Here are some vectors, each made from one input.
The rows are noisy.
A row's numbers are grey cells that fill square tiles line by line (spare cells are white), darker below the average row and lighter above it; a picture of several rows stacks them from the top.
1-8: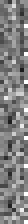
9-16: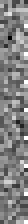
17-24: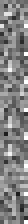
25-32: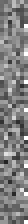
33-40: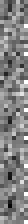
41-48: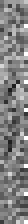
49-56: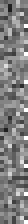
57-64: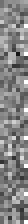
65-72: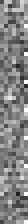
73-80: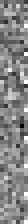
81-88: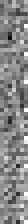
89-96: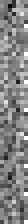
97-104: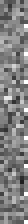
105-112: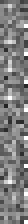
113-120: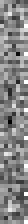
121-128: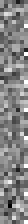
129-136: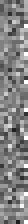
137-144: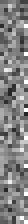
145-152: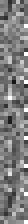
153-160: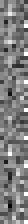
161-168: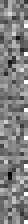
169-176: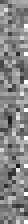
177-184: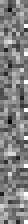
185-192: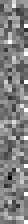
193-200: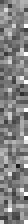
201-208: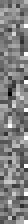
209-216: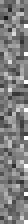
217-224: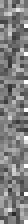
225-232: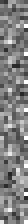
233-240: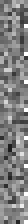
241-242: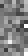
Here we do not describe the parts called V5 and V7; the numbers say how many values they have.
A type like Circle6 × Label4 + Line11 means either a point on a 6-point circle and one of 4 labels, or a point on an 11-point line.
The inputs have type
(Circle6 × V7 + Line8) × V5.
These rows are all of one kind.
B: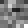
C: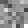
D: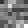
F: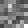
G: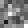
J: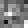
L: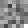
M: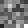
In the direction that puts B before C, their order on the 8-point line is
F, G, J, M, L, B, D, C.
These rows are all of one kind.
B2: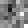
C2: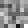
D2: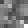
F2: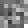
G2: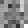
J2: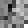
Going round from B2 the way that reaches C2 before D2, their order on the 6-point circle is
B2, C2, D2, F2, J2, G2.
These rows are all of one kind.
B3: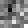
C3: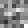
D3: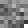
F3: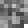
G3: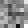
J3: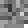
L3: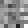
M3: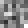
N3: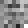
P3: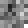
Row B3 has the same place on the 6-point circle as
F3 and G3.
